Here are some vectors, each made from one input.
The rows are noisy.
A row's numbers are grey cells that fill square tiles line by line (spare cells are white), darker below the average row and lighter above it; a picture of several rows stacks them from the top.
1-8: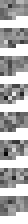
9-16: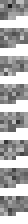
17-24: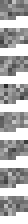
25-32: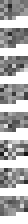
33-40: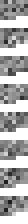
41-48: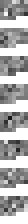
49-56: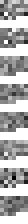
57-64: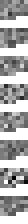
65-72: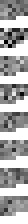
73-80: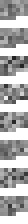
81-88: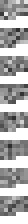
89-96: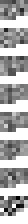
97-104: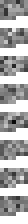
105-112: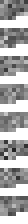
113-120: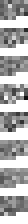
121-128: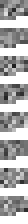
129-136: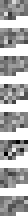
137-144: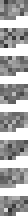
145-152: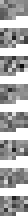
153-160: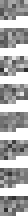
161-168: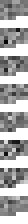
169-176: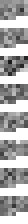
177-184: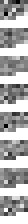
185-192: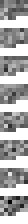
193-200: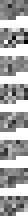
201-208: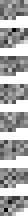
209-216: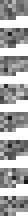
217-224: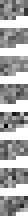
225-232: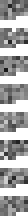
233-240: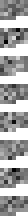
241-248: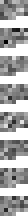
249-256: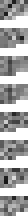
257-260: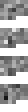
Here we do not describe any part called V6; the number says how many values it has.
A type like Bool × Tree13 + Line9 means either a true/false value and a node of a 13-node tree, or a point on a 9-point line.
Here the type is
(Label5 + Line7) × V6.
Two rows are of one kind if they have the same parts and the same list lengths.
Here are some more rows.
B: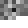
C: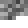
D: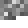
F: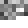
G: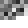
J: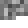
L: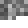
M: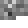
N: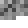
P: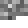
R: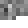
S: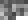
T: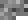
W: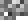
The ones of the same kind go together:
B, F, G, L, N, R
C, D, J, M, P, S, T, W

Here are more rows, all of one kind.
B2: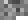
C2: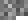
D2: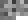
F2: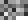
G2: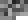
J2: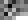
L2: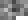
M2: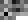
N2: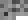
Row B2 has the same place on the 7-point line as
C2, L2 and M2.
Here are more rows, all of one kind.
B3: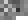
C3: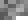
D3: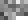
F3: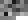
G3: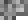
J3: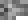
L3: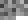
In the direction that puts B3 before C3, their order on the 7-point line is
B3, F3, G3, C3, L3, J3, D3.
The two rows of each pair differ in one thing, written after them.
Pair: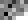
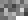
the place on the 7-point line
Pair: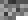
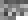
the place on the 7-point line
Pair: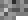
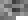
the value of V6
